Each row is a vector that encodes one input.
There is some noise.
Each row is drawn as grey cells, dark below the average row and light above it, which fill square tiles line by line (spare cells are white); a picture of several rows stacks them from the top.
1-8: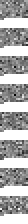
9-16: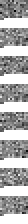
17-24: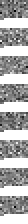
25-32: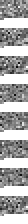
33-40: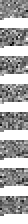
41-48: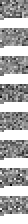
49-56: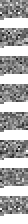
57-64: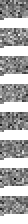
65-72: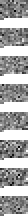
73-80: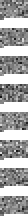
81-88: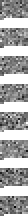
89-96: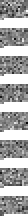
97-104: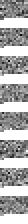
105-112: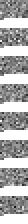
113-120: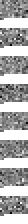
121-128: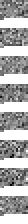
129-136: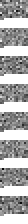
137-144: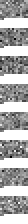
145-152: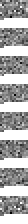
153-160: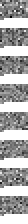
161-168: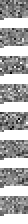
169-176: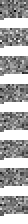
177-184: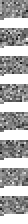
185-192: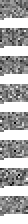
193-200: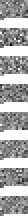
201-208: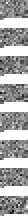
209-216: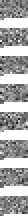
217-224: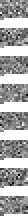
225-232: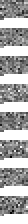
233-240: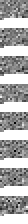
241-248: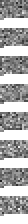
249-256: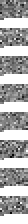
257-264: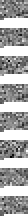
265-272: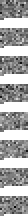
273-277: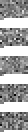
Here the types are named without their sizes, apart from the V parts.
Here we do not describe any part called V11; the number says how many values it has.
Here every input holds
a true/false value, together with either a point on a line, or a list of values of V11.
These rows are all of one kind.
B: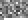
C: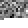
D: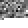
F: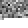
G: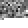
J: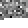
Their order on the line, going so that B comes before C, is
F, B, G, D, J, C.
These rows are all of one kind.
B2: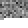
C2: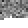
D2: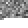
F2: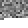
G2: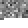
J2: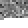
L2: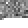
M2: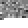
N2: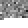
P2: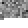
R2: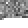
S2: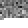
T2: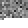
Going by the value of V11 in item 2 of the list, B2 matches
D2, J2, L2 and R2.
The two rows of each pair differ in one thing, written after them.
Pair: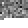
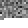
the value of V11 in item 2 of the list
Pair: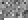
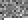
the true/false value
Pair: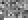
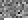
the true/false value
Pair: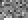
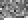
the value of V11 in item 1 of the list
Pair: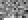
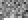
the value of V11 in item 1 of the list
